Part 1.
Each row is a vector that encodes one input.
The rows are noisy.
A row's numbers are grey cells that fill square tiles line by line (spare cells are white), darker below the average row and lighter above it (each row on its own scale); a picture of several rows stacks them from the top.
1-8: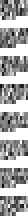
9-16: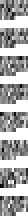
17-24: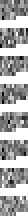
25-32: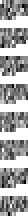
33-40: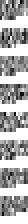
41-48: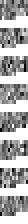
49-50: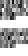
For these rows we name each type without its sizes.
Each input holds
a node of a tree.
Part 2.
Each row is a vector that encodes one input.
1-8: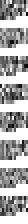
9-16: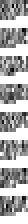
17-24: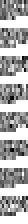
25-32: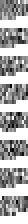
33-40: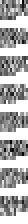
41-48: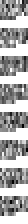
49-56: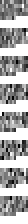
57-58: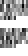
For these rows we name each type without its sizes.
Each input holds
a point on a circle.
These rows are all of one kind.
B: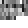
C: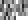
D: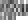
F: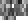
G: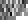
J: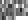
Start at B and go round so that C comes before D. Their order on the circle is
B, C, D, F, J, G.
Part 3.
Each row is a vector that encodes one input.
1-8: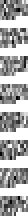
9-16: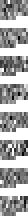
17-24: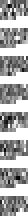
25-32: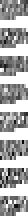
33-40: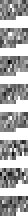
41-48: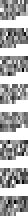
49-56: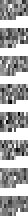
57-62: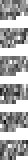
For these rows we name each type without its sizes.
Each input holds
a point on each of two lines.
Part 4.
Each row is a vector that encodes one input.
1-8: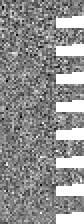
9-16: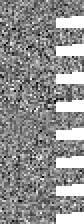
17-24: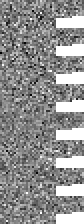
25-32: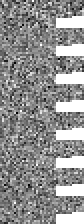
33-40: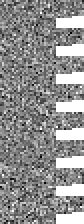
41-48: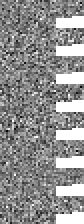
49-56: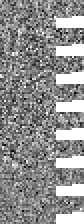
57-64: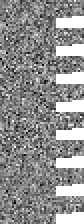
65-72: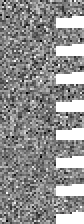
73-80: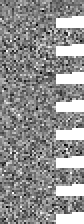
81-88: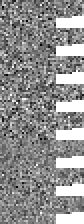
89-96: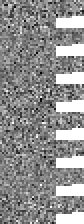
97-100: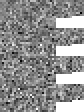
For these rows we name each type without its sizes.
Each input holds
four true/false values.
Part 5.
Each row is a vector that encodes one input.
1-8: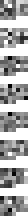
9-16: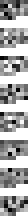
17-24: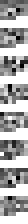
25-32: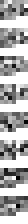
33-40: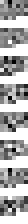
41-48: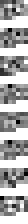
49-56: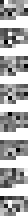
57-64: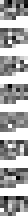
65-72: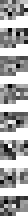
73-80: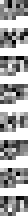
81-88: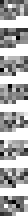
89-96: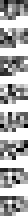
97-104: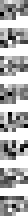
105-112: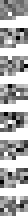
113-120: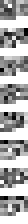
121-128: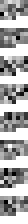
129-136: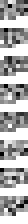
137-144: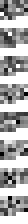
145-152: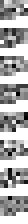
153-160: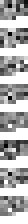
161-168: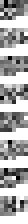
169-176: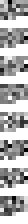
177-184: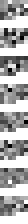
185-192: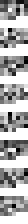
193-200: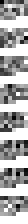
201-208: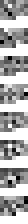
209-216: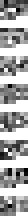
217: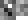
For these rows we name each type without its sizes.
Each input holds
a label.
